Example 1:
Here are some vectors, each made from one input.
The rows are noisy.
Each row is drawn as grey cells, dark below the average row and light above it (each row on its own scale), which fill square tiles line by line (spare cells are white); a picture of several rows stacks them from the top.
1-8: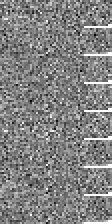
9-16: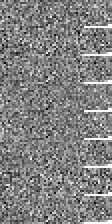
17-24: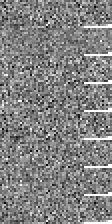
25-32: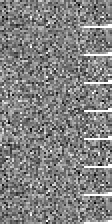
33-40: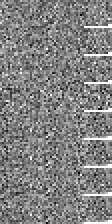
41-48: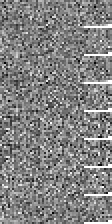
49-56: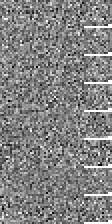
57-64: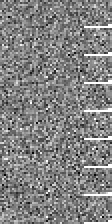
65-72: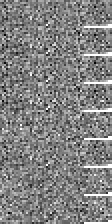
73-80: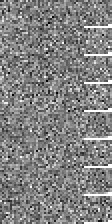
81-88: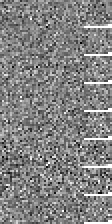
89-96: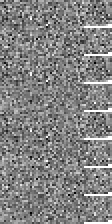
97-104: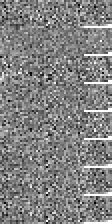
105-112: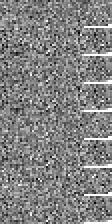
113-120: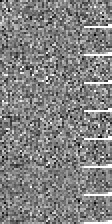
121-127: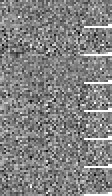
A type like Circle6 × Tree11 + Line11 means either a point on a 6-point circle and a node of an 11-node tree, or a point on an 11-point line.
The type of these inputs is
Line10 + List2(Line5 × Line5).
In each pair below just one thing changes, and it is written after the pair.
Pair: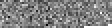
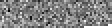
the place on one of the two 5-point lines in item 1 of the list
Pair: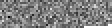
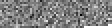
the place on one of the two 5-point lines in item 1 of the list
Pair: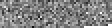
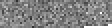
the place on one of the two 5-point lines in item 1 of the list
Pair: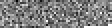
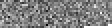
the place on one of the two 5-point lines in item 1 of the list
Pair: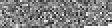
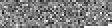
the place on one of the two 5-point lines in item 2 of the list
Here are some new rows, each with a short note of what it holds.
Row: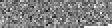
a list of two items
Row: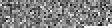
the empty list
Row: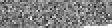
a point on a 10-point line
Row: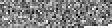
a list of one item
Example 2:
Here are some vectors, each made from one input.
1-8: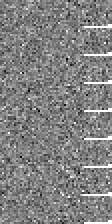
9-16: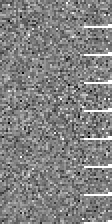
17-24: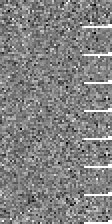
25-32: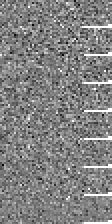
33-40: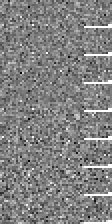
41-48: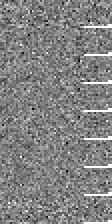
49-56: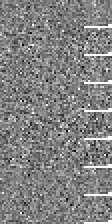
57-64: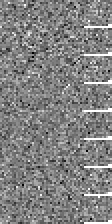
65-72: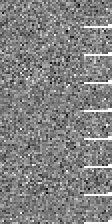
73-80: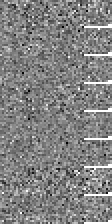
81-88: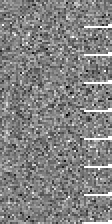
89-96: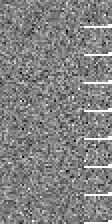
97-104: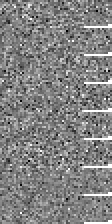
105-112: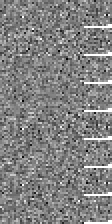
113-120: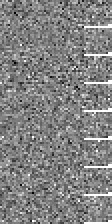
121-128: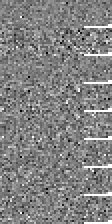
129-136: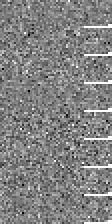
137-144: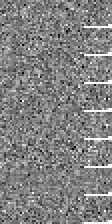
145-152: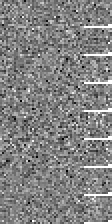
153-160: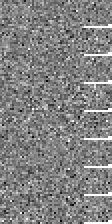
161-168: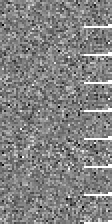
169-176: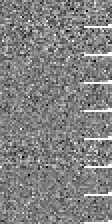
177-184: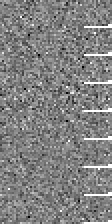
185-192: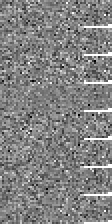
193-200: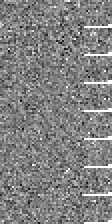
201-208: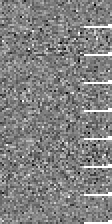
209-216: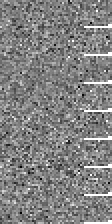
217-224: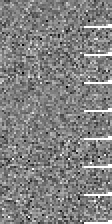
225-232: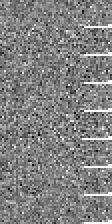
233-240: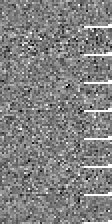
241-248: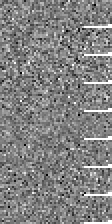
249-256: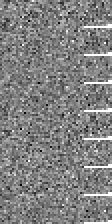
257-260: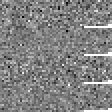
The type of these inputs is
Circle13 × (Circle13 + Line5 × Line5).
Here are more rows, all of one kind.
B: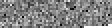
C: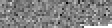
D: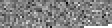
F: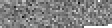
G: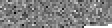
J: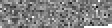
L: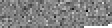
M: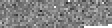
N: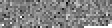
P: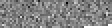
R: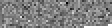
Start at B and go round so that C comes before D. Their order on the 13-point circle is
B, M, L, R, F, J, G, C, N, P, D.
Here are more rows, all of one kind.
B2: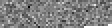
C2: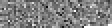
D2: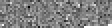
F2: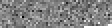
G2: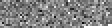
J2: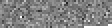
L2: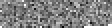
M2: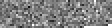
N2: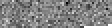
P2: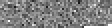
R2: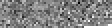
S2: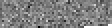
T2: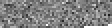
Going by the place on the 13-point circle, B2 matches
F2, J2, R2 and T2.
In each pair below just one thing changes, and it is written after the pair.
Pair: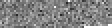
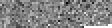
the place on the 13-point circle
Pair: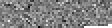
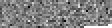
the place on the 13-point circle
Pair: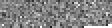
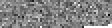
the place on one of the two 5-point lines
